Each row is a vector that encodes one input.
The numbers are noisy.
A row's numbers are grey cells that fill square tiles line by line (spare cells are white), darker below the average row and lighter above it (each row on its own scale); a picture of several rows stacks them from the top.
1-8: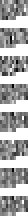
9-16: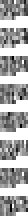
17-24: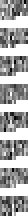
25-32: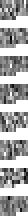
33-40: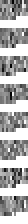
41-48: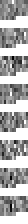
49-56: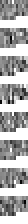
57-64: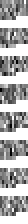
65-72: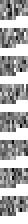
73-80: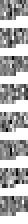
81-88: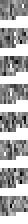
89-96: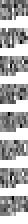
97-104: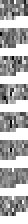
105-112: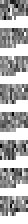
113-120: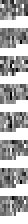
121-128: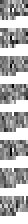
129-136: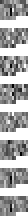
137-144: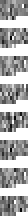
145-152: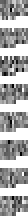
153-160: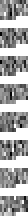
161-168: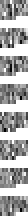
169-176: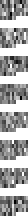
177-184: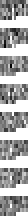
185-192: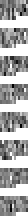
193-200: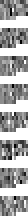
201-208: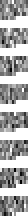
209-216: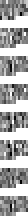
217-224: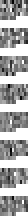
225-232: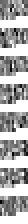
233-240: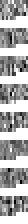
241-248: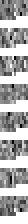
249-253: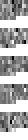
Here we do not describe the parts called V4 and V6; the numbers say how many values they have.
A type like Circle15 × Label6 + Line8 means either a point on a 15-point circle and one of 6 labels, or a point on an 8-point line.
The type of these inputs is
List3(Line5) + V4 × V6.
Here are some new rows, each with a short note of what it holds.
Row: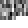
a list of one item
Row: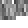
a list of three items
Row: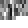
a list of one item
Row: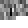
a list of one item
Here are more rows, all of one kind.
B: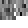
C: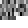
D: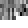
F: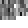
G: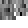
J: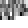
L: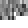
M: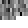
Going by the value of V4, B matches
G and L.
